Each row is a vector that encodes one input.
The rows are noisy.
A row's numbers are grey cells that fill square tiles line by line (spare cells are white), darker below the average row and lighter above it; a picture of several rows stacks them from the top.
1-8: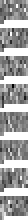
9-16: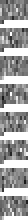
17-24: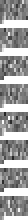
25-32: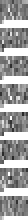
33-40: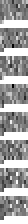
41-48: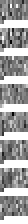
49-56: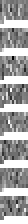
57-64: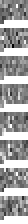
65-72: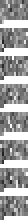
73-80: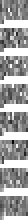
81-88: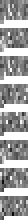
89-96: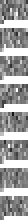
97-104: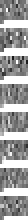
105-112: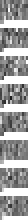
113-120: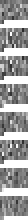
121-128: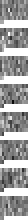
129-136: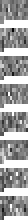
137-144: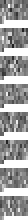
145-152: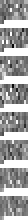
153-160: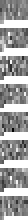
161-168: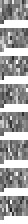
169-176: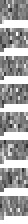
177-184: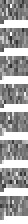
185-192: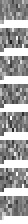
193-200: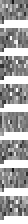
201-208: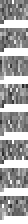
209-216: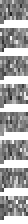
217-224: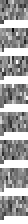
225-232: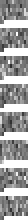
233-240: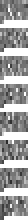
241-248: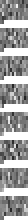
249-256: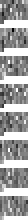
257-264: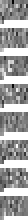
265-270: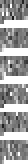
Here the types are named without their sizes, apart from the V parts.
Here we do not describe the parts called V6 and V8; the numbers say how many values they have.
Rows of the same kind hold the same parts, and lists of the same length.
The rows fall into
4 kinds.
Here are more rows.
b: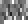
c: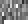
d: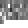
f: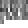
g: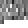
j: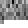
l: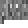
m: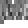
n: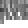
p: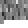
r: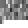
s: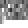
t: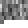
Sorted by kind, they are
b, g, m, p, t
c, j, l
d, r, s
f, n

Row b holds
a point on a circle and a point on a line.
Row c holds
a point on a circle, a value of V6 and a value of V8.
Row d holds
a point on a line.
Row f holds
a value of V6 and a value of V8.
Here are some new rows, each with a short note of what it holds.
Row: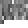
a point on a circle and a point on a line
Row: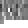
a value of V6 and a value of V8
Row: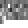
a point on a line
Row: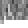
a value of V6 and a value of V8
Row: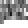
a point on a circle and a point on a line
